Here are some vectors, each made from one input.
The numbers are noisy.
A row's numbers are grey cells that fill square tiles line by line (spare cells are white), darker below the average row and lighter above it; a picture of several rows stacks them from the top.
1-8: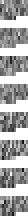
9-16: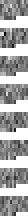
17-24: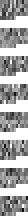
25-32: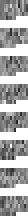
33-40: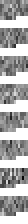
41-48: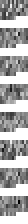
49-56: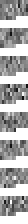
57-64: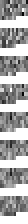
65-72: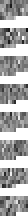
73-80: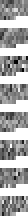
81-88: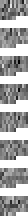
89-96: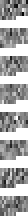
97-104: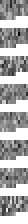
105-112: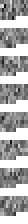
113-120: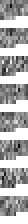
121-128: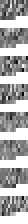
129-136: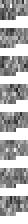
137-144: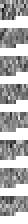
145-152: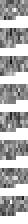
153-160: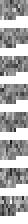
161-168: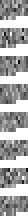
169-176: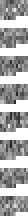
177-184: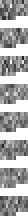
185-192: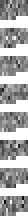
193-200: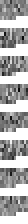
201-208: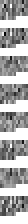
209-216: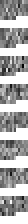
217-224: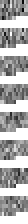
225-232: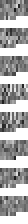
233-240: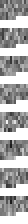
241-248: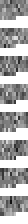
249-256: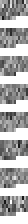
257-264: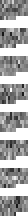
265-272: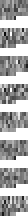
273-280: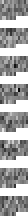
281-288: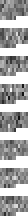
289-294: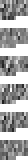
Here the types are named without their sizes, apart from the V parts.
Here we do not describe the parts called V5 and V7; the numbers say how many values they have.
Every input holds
either a value of V5 and a value of V7, or a list of points on a circle.
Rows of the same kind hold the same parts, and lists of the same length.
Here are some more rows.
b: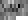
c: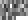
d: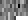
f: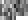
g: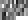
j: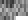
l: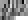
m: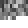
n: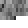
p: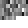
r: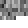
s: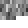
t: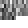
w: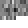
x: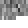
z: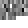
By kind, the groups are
b, d, f, m, n, r, s, w
c, g, l, t, z
j, x
p

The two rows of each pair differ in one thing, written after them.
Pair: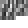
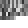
the value of V7
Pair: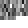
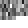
the value of V7
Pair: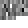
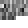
the value of V5
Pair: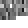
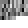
the value of V5
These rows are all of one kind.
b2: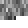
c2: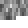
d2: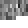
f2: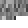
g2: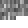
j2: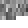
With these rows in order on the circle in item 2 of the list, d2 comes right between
g2 and j2.
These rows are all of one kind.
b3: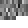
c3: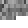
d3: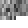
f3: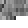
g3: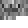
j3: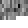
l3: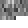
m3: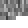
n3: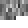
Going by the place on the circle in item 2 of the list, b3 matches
g3 and l3.
